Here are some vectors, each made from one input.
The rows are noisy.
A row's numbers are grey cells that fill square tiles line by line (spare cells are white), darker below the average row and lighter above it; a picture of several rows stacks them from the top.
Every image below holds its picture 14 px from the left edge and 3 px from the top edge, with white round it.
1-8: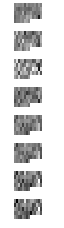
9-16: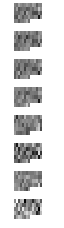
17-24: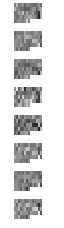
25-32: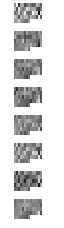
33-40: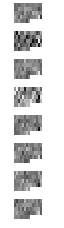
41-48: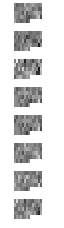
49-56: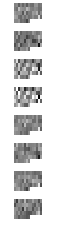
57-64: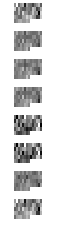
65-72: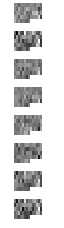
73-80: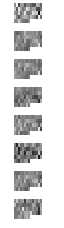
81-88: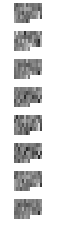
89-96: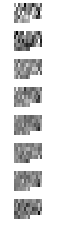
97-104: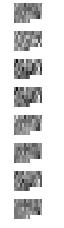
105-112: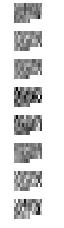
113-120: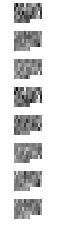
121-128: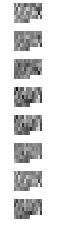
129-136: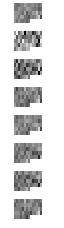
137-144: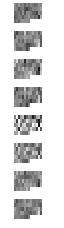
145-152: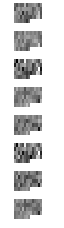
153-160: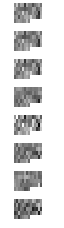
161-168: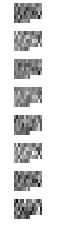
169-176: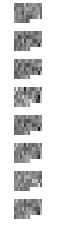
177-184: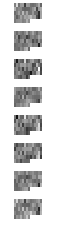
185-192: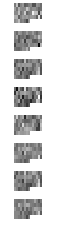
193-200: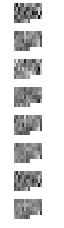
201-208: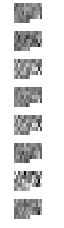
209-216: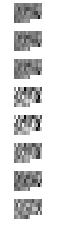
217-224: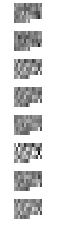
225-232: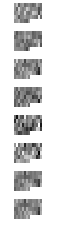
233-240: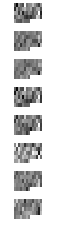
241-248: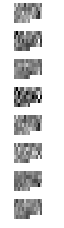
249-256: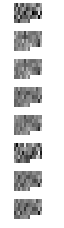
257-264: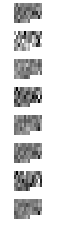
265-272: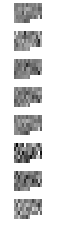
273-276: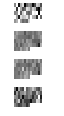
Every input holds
a point on an 18-point circle and a true/false value.
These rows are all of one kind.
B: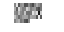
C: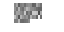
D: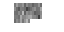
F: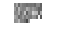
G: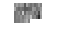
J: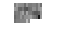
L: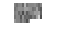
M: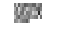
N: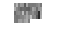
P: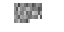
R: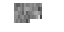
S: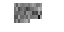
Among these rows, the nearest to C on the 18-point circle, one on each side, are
G and N.
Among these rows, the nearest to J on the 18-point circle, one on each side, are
N and S.
